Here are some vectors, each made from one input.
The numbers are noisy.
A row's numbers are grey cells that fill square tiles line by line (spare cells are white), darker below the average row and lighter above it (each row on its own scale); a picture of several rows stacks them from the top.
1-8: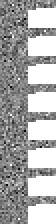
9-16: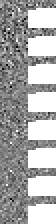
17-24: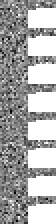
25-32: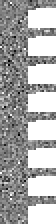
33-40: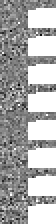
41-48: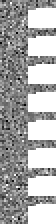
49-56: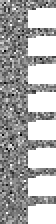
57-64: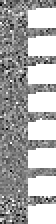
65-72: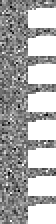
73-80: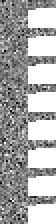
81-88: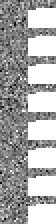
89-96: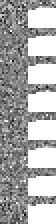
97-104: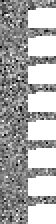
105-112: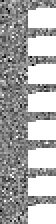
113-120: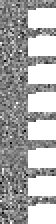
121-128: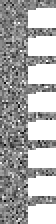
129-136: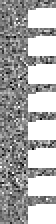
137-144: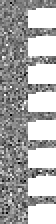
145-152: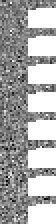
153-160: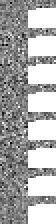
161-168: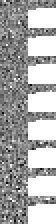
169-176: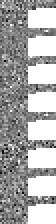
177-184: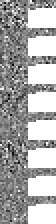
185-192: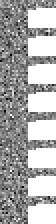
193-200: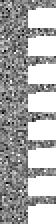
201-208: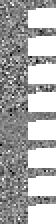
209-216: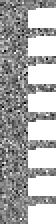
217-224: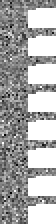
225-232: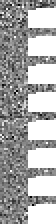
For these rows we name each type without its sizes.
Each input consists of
either a fixed value, or a node of each of three trees and a true/false value.
